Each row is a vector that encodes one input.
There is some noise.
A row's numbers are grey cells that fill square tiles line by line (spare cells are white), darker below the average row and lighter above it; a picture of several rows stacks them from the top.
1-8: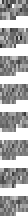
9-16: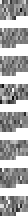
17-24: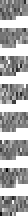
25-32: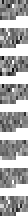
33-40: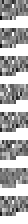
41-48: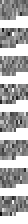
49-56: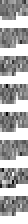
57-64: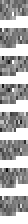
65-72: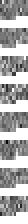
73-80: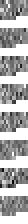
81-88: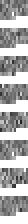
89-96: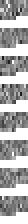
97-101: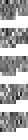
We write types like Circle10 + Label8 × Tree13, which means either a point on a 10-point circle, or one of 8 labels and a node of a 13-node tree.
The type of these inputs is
Bool × Line6 + Label9.
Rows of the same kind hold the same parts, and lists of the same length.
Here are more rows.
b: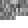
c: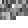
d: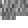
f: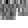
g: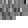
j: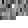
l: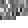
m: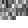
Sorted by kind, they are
b, d, f, g
c, j, l, m

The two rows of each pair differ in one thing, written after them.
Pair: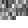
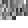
the true/false value
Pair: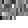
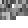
the place on the 6-point line
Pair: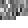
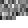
the true/false value
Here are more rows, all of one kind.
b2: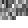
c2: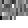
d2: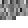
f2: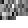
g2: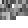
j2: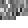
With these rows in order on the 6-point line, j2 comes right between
c2 and f2.
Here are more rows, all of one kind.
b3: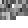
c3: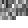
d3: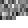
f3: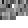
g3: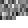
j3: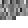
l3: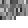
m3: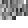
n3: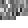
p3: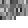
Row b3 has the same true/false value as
c3, d3, f3 and g3.
